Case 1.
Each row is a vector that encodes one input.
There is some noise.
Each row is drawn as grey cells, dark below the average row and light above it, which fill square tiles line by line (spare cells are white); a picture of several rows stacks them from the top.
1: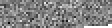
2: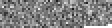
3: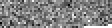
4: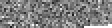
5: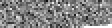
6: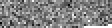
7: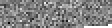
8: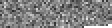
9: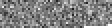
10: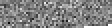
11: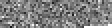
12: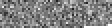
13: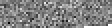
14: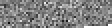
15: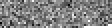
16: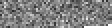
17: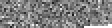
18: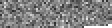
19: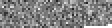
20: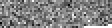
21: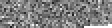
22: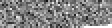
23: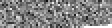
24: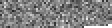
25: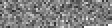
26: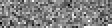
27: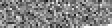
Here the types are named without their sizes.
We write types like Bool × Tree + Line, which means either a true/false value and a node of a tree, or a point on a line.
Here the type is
Line.
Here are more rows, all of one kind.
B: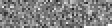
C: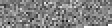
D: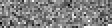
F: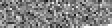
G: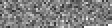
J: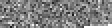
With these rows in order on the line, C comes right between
B and F.
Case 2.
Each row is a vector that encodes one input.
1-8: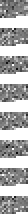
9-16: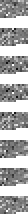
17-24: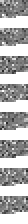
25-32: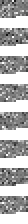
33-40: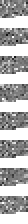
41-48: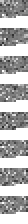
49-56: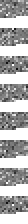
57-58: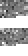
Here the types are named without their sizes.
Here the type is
Circle.
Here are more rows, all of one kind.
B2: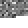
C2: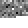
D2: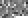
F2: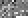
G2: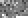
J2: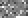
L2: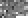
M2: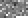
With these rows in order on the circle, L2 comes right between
B2 and M2.
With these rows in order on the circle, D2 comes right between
G2 and J2.
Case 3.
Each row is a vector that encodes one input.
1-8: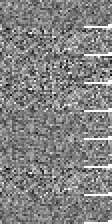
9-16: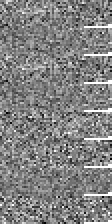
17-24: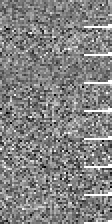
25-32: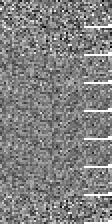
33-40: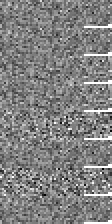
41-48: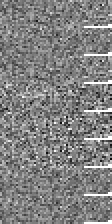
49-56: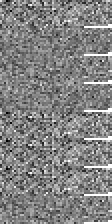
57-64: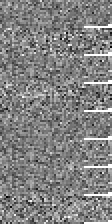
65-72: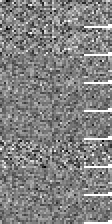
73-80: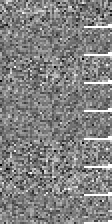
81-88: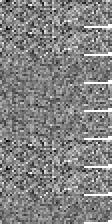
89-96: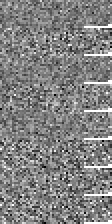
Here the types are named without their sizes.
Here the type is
Line.
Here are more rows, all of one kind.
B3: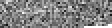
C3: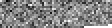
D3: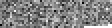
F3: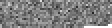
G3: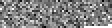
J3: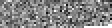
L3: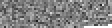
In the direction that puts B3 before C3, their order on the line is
G3, J3, B3, F3, L3, D3, C3.
